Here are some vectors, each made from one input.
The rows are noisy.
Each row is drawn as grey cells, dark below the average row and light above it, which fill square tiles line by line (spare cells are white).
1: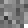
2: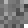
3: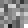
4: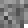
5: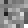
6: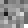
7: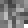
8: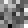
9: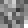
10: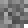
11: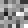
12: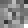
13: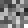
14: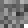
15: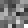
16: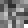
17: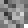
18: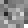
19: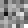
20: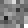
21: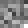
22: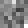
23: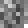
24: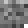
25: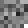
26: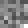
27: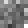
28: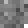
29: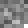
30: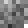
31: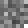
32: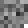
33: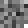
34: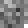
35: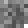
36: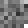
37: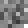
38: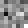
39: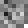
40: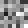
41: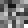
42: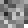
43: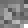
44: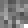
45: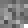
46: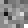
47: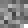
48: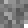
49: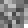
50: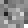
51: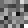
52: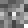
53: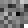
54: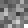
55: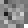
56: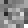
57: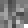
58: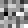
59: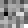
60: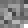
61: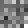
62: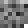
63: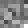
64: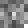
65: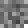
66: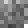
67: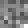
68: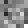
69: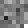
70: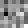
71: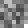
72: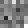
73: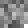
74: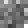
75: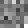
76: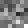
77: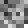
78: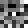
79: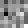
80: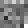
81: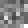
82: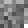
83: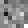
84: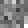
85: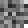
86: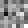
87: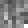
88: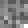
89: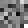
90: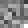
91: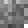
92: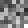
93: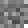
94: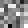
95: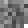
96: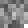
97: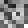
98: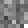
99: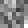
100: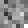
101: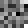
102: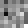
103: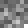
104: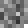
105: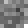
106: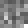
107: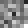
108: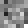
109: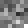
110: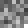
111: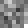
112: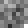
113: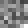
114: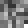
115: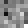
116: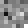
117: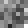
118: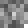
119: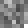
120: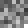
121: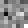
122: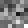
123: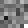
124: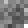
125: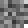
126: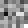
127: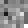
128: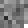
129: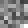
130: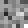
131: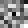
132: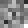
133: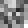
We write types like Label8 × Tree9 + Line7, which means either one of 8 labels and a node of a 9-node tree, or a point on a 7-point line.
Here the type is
Line5 + List2(Line6).
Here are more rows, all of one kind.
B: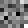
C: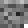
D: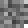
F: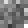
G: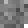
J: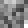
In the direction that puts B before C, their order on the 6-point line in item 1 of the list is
J, B, C, G, F, D.
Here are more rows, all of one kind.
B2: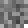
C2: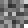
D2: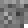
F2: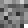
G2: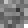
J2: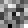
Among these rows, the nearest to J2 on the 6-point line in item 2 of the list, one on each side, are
C2 and D2.
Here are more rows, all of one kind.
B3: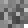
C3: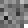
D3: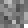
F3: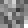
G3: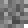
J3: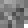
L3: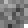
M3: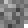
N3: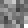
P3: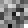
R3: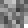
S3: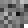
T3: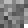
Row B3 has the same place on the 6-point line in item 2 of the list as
J3, P3 and S3.
